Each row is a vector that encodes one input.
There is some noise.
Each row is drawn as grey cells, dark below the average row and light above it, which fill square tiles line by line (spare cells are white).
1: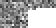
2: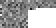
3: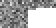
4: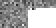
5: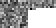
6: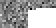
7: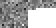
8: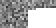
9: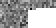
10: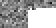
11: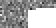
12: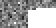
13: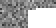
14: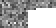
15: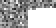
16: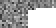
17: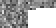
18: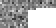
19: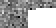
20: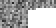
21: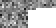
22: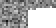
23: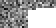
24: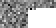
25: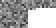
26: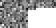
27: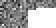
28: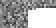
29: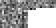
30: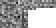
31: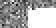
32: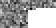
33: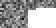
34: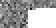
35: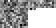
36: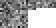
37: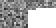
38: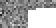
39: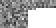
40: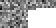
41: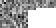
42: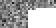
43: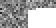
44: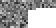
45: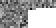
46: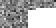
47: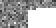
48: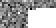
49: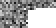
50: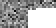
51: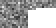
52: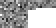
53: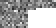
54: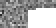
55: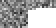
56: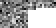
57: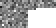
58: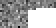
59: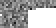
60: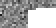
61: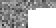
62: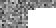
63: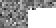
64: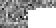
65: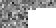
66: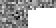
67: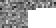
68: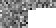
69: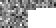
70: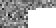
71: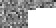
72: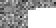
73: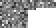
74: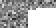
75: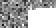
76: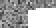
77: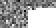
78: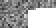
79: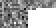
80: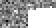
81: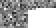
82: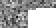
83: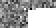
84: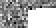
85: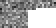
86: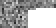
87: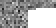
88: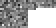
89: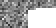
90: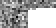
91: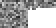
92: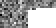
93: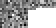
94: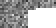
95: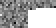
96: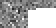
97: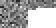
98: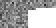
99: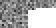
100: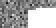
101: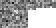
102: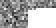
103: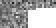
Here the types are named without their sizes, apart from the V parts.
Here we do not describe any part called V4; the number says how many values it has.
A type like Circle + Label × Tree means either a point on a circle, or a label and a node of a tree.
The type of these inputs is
(Label + Line) × V4.
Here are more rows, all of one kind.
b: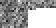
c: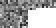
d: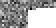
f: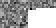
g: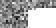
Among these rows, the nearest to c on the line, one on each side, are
b and g.
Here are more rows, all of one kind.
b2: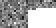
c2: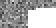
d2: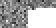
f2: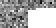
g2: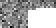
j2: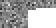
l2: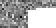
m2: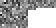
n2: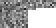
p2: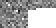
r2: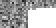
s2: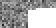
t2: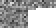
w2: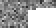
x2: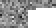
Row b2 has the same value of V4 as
f2, l2, w2 and x2.
